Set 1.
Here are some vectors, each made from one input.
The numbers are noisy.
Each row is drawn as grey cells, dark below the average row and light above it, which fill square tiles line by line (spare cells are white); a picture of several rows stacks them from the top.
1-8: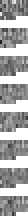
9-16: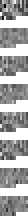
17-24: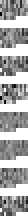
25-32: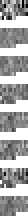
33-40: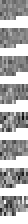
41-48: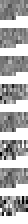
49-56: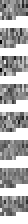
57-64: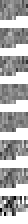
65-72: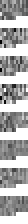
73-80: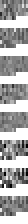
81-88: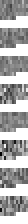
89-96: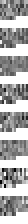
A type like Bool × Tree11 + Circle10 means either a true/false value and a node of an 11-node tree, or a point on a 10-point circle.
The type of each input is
Bool × Label12 + Unit.
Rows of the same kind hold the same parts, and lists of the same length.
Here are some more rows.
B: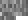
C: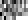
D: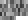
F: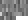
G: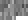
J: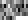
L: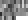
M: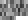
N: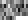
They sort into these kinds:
B, C, F, G, L
D, J, M, N

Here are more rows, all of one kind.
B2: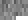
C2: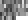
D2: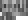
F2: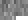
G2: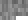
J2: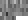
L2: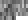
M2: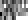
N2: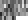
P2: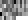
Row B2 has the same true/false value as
F2, G2 and P2.
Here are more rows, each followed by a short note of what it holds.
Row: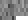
one of 12 labels and a true/false value
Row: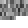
a fixed value
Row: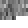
one of 12 labels and a true/false value
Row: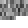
a fixed value
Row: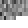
one of 12 labels and a true/false value
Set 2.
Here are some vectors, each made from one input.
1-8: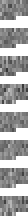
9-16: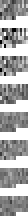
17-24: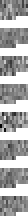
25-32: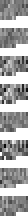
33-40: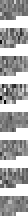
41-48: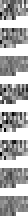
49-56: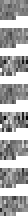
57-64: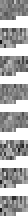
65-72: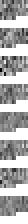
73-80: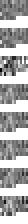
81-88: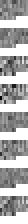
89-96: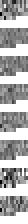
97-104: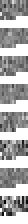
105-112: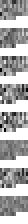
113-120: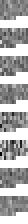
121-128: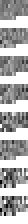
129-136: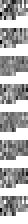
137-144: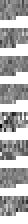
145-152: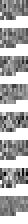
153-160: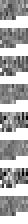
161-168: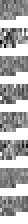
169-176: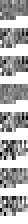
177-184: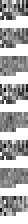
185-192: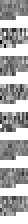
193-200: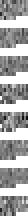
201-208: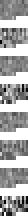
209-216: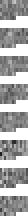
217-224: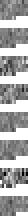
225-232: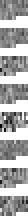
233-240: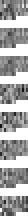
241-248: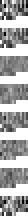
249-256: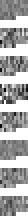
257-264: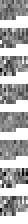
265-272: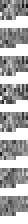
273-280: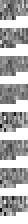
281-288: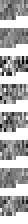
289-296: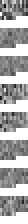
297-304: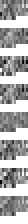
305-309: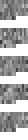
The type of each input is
Bool × Label12 + Unit.
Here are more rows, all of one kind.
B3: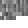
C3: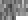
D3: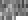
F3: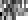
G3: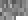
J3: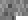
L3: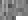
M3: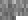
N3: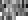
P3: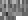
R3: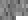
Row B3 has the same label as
D3, F3, G3 and R3.
